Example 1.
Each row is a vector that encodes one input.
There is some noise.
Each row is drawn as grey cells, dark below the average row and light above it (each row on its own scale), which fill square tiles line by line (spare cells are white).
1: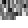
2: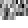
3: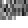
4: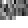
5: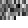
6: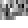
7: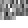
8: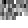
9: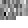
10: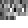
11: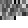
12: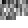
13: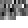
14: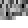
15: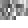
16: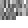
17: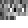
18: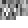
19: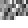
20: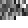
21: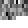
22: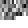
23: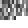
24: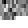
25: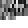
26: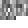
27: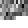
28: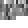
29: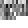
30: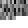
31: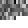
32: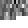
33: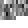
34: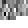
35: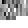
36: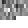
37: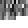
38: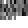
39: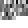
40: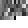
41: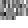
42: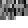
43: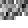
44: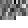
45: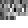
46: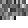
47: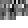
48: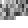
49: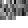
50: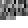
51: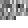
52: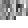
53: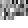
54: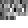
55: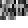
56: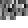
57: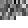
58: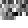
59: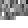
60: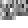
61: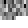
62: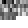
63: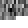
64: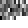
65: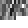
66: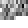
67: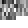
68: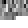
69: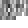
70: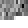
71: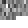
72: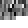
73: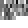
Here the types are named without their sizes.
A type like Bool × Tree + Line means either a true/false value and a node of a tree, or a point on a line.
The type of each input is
List(Line).
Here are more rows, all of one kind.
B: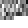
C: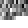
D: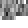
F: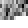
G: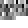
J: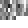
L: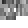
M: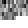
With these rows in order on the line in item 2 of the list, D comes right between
B and J.
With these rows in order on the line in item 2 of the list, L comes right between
B and C.
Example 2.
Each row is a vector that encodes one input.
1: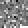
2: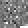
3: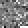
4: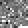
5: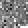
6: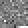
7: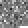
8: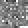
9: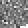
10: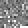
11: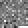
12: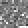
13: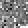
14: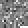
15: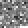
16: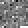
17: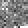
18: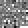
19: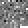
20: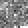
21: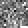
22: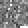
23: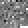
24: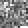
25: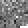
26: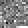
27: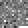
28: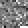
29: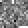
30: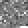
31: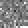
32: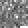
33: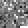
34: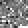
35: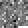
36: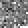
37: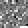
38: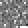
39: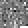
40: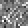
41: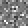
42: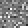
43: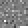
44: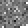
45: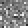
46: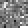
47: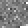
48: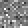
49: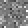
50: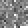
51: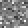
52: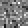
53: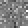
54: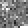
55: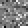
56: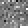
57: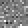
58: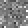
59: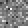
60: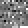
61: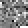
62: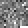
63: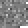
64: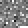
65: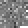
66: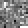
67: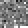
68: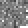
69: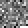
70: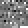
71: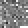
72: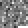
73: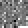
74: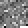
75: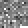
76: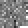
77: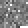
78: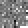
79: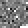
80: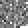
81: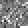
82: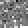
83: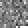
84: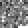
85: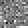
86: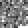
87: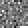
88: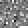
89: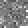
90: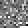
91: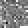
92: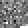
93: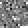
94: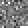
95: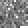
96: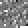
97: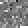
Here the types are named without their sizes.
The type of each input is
Bool × Bool × Bool × Bool × Line.
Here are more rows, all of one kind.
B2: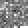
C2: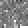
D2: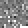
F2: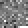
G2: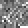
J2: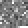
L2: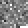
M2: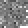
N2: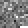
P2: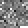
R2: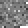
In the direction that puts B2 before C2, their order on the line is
B2, N2, L2, R2, G2, P2, C2, D2, J2, F2, M2.
